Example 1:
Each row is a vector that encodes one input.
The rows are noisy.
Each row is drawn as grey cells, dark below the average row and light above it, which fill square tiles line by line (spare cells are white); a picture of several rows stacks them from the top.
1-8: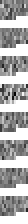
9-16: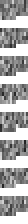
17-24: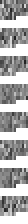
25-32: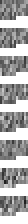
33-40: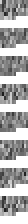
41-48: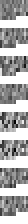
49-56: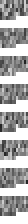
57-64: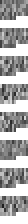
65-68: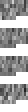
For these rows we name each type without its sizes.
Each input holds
a point on a line.
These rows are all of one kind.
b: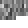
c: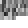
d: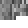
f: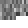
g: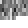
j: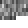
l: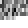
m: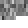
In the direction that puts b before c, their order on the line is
b, j, d, f, m, g, c, l.
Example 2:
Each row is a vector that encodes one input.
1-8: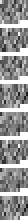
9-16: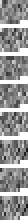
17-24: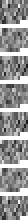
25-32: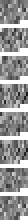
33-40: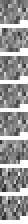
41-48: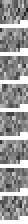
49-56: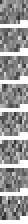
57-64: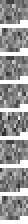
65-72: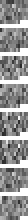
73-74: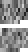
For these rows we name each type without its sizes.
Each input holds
a point on a line.
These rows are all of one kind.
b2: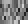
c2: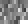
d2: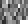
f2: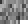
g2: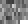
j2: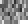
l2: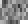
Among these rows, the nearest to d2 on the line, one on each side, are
b2 and f2.
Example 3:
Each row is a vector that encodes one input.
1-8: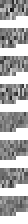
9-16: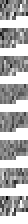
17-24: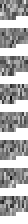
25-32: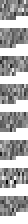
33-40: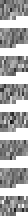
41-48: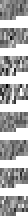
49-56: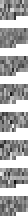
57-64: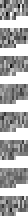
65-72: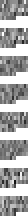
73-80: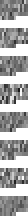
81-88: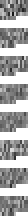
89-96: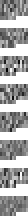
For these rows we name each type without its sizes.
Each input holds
three true/false values.
